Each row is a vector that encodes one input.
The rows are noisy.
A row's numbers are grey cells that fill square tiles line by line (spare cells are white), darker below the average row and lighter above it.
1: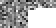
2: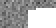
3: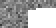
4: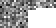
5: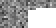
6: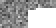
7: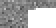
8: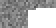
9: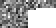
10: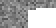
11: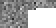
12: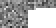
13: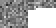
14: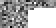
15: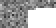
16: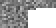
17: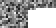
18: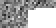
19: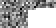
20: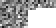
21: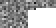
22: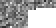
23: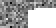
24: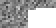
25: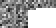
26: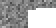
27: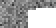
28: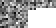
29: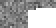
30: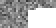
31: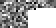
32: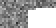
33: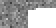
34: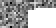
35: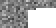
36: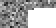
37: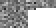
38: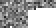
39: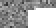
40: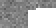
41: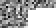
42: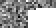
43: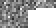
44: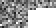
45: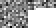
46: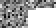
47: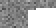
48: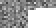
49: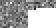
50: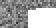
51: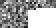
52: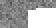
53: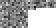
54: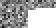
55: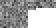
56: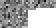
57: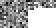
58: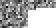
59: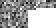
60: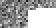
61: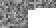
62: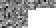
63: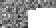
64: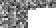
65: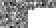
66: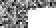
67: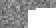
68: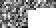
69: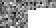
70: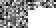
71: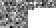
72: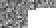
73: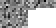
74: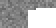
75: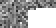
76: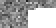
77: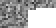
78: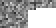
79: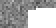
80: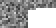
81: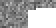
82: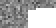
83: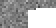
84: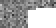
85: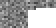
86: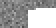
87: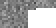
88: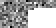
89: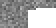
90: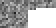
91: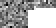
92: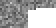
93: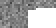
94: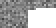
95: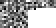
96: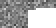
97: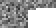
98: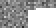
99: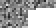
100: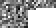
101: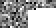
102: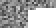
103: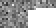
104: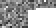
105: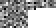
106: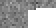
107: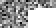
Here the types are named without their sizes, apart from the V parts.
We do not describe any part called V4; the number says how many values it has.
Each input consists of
a list of items, each a true/false value and a value of V4.
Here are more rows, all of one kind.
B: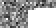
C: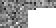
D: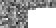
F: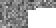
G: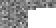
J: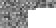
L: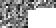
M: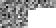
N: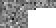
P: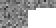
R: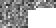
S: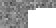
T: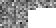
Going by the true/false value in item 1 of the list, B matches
C and D.
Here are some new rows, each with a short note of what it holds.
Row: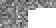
a list of one item
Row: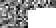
the empty list
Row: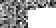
the empty list
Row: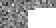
the empty list
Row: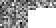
a list of one item
